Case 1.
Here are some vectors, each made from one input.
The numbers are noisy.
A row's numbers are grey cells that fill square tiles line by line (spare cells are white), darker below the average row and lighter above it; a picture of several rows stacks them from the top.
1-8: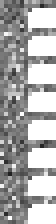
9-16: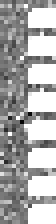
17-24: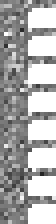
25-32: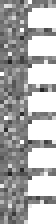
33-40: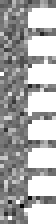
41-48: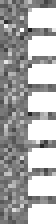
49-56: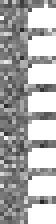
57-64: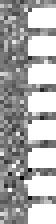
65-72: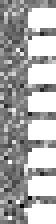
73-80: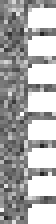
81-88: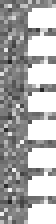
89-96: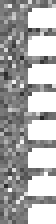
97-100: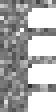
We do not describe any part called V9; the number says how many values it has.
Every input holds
either a fixed value, or a node of a 10-node tree, or a true/false value and a value of V9.
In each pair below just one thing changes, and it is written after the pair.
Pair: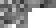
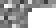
the true/false value
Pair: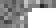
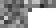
the value of V9
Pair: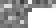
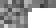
the true/false value
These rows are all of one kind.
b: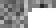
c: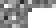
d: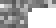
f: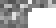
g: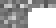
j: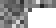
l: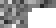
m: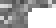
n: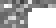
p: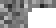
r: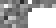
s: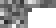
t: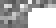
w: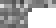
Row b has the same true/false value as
j, l, p and s.
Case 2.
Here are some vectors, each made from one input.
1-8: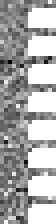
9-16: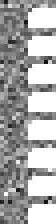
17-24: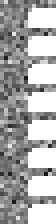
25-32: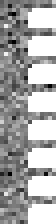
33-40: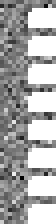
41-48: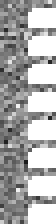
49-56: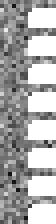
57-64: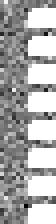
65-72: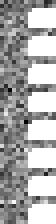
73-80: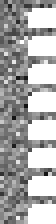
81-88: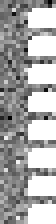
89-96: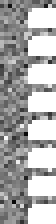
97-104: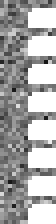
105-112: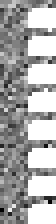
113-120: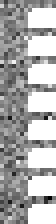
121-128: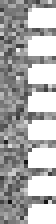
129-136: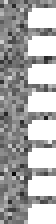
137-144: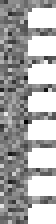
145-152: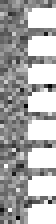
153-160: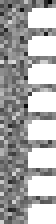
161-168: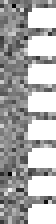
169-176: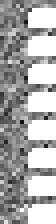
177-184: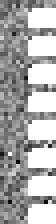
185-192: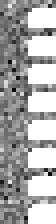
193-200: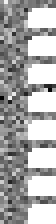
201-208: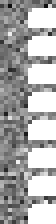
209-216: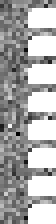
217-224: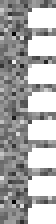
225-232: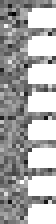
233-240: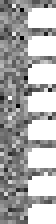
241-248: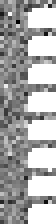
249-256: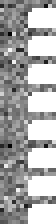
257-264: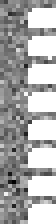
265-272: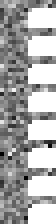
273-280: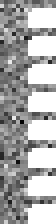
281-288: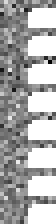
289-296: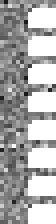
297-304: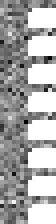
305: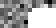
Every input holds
one of 6 labels, together with either a point on a 6-point circle, or four true/false values.
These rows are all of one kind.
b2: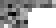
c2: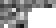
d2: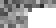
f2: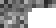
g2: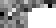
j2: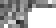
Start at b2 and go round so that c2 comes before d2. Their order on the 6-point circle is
b2, c2, g2, f2, d2, j2.
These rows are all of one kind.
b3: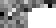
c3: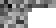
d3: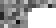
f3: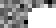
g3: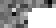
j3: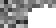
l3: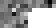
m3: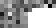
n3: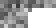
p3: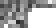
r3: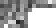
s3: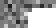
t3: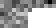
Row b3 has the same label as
d3 and m3.
